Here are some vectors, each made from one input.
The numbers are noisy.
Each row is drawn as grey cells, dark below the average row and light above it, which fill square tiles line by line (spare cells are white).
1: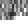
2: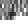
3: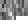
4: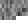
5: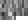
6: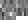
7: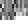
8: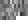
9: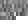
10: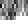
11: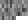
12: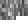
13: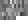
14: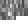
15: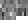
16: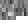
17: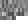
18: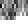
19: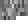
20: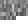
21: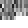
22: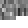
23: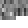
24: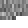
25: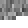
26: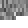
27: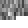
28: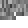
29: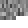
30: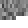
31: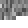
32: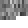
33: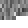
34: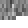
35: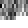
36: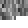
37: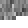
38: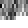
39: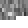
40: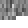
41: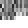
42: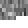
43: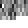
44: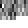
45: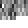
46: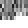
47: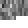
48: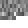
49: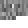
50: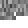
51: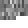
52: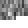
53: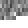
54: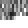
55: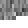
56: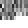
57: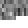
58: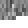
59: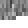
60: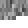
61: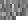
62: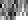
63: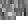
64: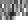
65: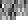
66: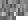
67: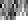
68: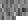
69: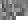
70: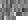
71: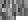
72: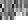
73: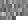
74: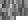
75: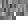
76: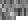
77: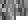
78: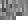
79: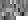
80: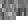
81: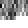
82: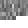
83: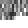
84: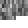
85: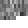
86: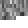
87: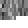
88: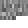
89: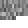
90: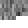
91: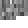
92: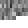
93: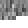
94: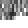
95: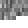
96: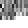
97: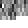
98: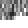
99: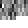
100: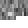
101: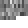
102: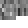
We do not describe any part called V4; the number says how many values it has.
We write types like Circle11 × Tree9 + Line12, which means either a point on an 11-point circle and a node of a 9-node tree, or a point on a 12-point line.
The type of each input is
Circle5 × Circle5 × (Circle5 + Unit) + V4.
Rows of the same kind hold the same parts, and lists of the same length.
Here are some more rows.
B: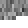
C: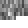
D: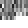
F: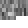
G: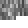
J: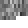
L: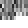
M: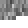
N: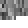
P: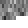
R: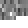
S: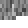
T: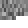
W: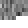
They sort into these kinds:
B, C, F, G, J, M, S
D, L
N, P, R, T, W

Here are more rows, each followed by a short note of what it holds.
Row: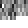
a value of V4
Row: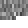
a point on each of two 5-point circles
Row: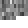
a point on each of three 5-point circles
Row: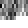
a value of V4
